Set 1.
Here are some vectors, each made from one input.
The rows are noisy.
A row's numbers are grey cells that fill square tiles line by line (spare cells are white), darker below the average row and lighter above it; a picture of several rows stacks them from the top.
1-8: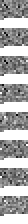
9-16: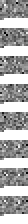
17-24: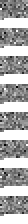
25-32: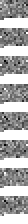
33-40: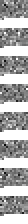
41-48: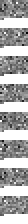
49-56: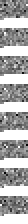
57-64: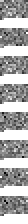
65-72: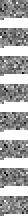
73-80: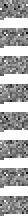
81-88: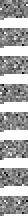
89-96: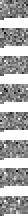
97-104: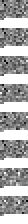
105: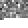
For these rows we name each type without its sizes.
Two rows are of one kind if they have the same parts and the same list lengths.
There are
2 kinds of row.
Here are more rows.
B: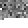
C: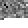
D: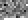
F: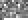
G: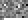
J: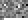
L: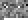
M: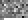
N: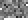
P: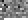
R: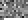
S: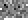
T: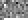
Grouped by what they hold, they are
B, C, D, N, P, S
F, G, J, L, M, R, T

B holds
a label.
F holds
a node of a tree.
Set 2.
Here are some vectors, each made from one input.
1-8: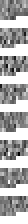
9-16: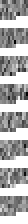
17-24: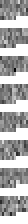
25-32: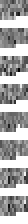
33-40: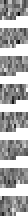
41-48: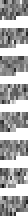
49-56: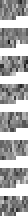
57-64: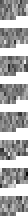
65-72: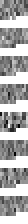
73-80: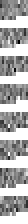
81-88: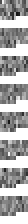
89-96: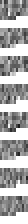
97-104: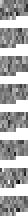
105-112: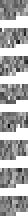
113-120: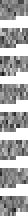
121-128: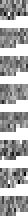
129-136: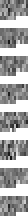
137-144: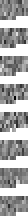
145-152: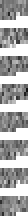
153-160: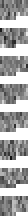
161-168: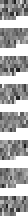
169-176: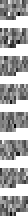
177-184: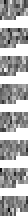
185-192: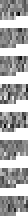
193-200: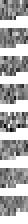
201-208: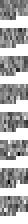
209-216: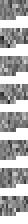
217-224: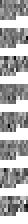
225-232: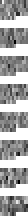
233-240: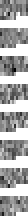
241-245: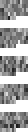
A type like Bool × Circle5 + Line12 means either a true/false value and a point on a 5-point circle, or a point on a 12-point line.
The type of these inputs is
Circle9 + Circle20.
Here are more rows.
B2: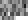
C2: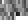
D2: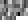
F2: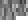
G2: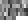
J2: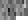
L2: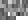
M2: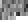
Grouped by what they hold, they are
B2, C2, D2, L2, M2
F2, G2, J2

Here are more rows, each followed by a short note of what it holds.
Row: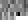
a point on a 9-point circle
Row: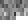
a point on a 20-point circle
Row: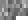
a point on a 20-point circle
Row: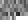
a point on a 9-point circle
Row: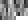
a point on a 9-point circle
